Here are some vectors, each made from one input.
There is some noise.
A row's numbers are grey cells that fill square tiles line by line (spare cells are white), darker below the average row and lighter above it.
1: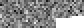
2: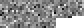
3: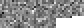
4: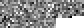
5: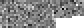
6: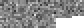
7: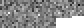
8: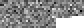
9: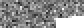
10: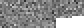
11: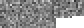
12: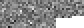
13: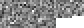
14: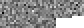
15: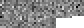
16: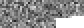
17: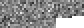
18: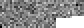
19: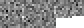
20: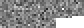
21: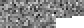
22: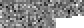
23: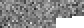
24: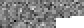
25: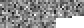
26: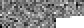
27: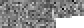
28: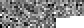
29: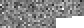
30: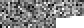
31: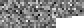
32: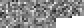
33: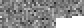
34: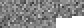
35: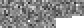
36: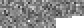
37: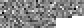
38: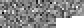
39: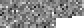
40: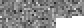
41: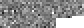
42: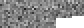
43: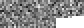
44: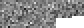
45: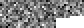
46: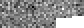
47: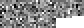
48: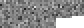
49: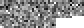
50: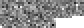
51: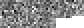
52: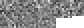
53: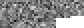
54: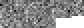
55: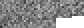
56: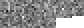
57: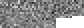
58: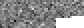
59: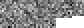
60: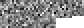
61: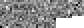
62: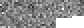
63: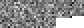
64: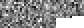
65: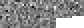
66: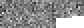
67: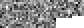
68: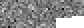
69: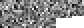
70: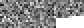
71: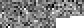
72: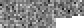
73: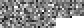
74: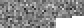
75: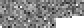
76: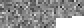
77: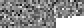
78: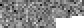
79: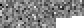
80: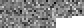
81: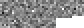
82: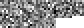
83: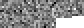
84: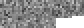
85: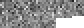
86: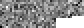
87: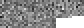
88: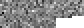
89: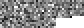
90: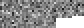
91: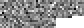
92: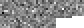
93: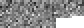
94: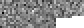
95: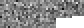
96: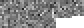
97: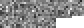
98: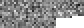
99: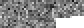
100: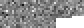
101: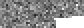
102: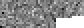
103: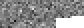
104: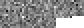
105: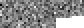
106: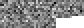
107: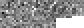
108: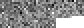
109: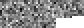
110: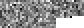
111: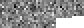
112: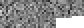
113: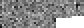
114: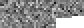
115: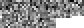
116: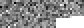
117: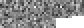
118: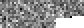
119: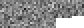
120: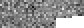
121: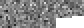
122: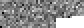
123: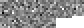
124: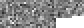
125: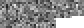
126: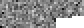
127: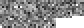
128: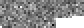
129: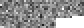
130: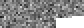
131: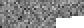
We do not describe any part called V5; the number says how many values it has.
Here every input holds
a value of V5, together with either one of 7 labels and a node of a 7-node tree, or four true/false values.
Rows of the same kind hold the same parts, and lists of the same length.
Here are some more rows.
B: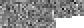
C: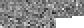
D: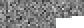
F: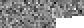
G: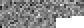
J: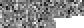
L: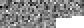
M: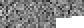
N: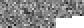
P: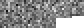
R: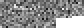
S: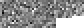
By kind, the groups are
B, F, J
C, D, G, L, M, N, P, R, S

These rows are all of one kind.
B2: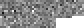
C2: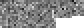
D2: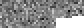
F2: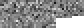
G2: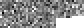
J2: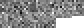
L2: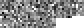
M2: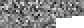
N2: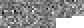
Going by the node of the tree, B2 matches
F2, M2 and N2.
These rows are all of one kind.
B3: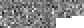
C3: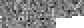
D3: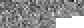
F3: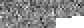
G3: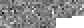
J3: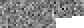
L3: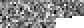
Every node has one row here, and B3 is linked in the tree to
F3 and J3.
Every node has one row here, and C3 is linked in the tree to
G3 and J3.
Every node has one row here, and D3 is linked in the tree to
L3.
